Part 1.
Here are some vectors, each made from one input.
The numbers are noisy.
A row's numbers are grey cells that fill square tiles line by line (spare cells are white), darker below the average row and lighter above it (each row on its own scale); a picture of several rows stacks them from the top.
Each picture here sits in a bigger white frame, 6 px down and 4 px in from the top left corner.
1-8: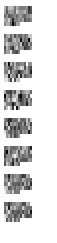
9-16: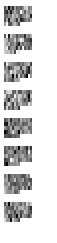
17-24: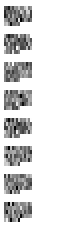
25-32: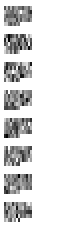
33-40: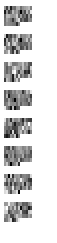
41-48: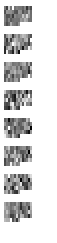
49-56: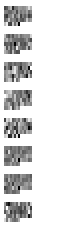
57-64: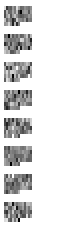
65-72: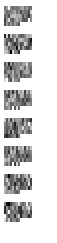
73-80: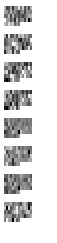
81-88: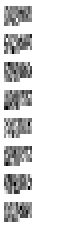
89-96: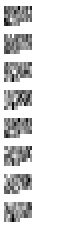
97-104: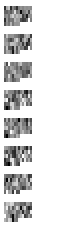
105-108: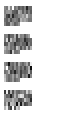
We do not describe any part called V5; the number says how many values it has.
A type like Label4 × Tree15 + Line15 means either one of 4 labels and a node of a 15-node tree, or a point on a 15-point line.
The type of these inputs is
Bool × Circle10 + V5.
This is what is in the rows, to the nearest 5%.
About 75% of them hold a point on a 10-point circle and a true/false value. The rest hold a value of V5.
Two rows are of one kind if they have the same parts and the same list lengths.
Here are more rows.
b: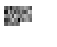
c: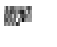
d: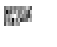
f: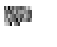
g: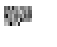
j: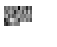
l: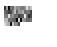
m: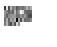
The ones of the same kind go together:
b, j
c, d, f, g, l, m

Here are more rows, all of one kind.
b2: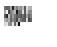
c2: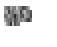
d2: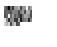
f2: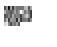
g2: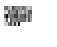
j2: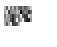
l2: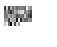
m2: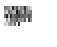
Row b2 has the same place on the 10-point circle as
g2 and m2.
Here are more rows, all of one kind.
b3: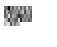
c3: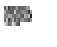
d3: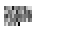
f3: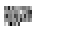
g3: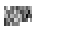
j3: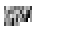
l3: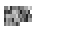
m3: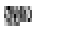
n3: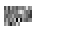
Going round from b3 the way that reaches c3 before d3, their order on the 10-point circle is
b3, j3, c3, l3, m3, g3, d3, f3, n3.
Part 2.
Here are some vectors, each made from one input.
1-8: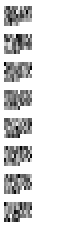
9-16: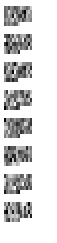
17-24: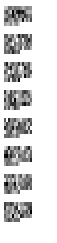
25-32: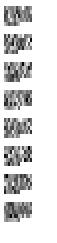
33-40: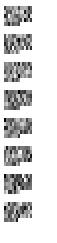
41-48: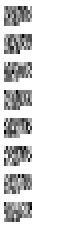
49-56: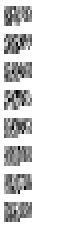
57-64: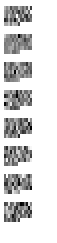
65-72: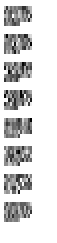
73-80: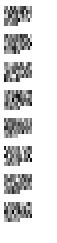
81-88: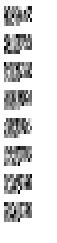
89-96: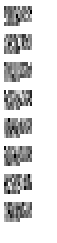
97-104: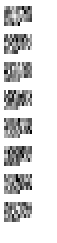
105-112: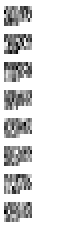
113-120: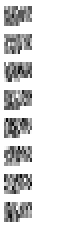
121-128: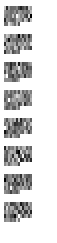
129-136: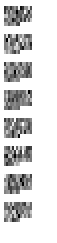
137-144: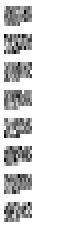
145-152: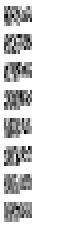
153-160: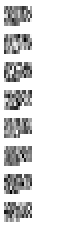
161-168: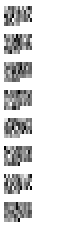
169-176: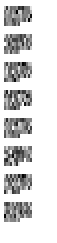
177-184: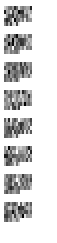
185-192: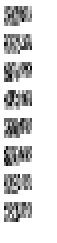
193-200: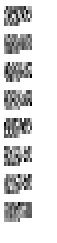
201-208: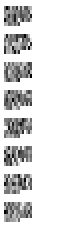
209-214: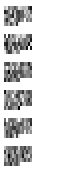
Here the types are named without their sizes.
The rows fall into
2 kinds.
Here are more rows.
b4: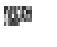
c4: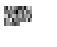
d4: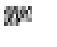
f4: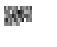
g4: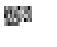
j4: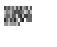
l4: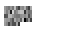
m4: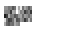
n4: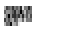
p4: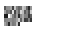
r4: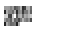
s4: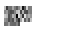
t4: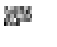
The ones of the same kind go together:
b4, c4, d4, f4, g4, j4, l4, m4, n4, p4, r4, s4
t4

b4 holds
a point on a circle, a label and four true/false values.
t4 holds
a fixed value.
